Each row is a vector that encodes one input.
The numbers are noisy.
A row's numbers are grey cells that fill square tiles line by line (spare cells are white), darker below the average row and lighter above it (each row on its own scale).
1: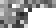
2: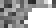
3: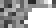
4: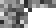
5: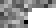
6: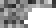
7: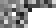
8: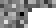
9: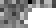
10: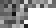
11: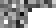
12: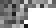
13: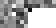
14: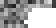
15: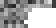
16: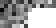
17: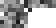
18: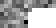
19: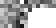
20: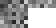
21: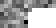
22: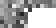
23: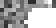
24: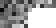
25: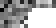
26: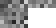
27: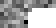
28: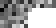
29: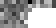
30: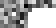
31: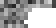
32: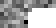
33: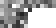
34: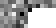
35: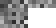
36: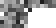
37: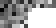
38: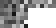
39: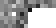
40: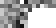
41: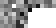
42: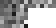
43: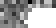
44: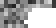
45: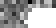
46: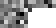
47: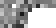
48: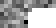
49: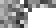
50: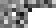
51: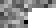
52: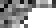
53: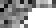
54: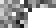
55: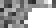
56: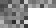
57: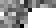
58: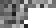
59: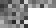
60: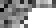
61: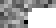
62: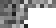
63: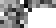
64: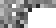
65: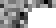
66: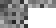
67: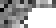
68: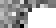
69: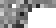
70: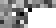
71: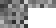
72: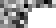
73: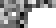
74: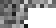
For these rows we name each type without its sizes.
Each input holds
a list of points on a line.
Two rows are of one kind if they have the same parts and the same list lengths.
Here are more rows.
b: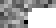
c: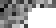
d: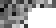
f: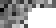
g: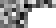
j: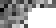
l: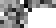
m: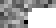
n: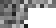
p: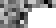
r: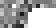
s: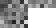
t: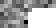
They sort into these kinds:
b, m, t
c, d, f, j, n, s
g, l, p, r

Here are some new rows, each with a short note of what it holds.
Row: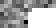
the empty list
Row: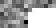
the empty list
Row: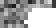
a list of one item
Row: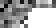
a list of one item
